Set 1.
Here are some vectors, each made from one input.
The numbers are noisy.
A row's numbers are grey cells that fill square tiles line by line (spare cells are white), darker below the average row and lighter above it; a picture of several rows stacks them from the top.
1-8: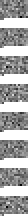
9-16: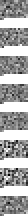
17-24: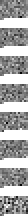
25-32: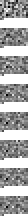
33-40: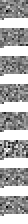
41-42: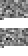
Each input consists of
a list of up to two points on a 4-point line.
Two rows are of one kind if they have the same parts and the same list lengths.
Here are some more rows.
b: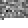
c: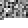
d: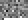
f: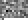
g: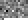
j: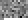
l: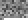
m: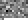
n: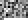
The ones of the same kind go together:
b, d, f, g, m
c, n
j, l

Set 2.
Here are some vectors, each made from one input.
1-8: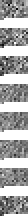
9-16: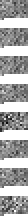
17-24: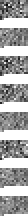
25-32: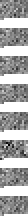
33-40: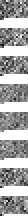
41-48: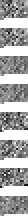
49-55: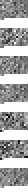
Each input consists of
either a point on each of two 3-point lines, or a point on a 4-point line.
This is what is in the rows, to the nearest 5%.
About 45% of them hold a point on each of two 3-point lines. The rest hold a point on a 4-point line.
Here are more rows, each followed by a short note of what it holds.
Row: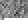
a point on a 4-point line
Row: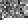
a point on each of two 3-point lines
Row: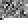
a point on each of two 3-point lines
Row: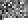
a point on each of two 3-point lines
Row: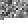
a point on each of two 3-point lines
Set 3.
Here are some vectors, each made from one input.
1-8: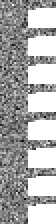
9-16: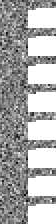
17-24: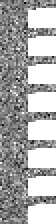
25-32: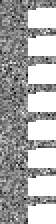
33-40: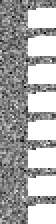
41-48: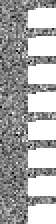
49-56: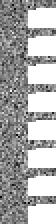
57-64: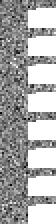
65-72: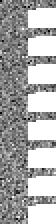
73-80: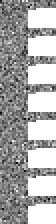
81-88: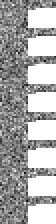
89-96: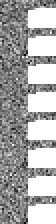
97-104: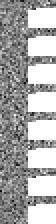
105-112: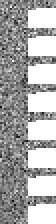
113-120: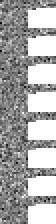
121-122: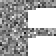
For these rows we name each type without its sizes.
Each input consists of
either a point on a circle, or four true/false values.
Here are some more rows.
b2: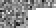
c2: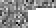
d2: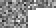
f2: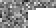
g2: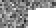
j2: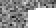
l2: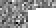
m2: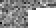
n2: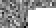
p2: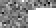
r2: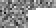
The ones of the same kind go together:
b2, c2, d2, f2, l2, r2
g2, j2, m2, n2, p2

